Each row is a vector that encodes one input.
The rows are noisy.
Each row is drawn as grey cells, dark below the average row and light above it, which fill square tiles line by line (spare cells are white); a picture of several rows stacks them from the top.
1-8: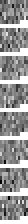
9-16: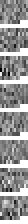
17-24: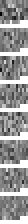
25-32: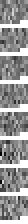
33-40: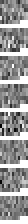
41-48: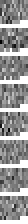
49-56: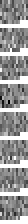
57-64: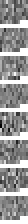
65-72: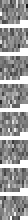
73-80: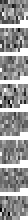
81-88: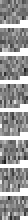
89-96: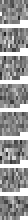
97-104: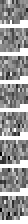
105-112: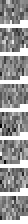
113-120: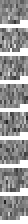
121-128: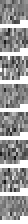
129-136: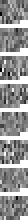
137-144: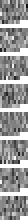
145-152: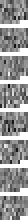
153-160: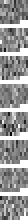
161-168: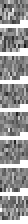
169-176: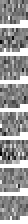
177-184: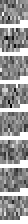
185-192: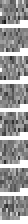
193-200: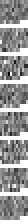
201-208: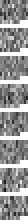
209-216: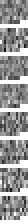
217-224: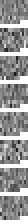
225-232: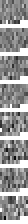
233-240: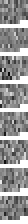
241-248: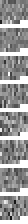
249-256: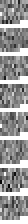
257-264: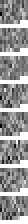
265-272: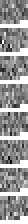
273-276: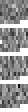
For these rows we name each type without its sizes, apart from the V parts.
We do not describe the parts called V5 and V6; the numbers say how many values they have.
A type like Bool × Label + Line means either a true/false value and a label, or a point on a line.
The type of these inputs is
(Bool × Bool × Bool × V6 + List(V5)) × Tree × Tree.
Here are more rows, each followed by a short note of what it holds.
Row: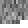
a node of each of two trees, together with a list of one item
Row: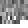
a node of each of two trees, together with a list of two items
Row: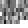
a node of each of two trees, together with the empty list
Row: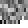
a node of each of two trees, three true/false values and a value of V6
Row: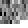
a node of each of two trees, three true/false values and a value of V6
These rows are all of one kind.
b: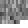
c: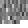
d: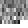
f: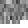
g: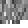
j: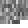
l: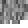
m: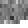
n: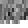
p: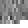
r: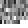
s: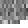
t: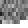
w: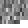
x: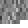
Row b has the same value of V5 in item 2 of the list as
f, l, m and p.
